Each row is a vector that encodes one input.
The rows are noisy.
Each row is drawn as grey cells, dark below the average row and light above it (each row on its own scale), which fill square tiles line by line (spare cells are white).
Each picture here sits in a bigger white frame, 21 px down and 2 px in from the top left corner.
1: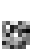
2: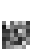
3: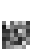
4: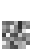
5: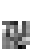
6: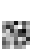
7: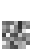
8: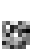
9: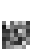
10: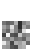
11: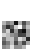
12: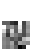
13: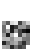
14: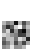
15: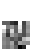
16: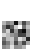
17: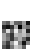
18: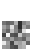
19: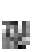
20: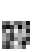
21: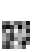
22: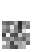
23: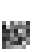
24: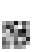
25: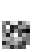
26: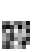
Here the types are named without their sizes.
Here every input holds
a label.
